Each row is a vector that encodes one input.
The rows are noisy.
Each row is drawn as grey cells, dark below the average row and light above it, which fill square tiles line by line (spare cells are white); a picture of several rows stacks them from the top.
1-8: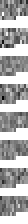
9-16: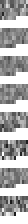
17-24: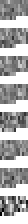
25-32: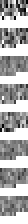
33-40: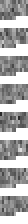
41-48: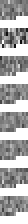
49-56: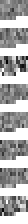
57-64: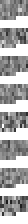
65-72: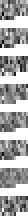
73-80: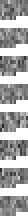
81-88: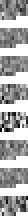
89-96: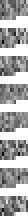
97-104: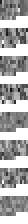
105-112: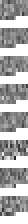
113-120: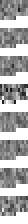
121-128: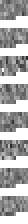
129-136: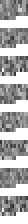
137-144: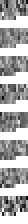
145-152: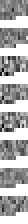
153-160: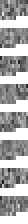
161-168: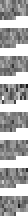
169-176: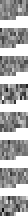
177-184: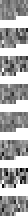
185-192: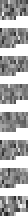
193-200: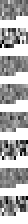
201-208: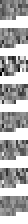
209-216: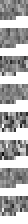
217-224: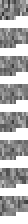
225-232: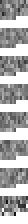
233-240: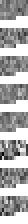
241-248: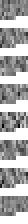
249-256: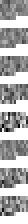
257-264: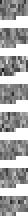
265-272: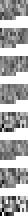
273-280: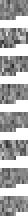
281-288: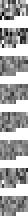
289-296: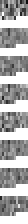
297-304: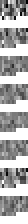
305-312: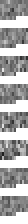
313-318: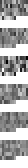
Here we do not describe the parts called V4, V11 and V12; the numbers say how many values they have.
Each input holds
either a point on a 5-point line and a value of V4, or a point on an 8-point line and a value of V11, or a true/false value and a value of V12.
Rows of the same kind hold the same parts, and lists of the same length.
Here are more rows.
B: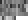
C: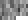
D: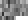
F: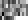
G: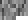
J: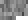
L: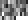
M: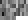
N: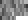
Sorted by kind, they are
B, C, G, M, N
D, F, J
L

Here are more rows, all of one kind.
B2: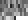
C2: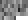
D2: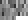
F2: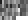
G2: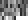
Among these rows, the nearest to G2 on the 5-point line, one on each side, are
C2 and F2.
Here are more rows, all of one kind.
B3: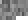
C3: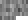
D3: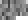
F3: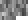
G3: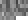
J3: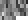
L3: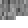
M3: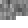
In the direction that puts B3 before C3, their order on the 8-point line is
B3, L3, D3, M3, F3, J3, G3, C3.
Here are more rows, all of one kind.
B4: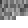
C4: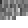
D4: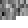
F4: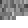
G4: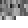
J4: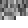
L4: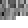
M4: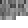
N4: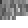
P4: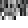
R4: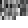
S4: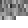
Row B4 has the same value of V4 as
F4 and J4.
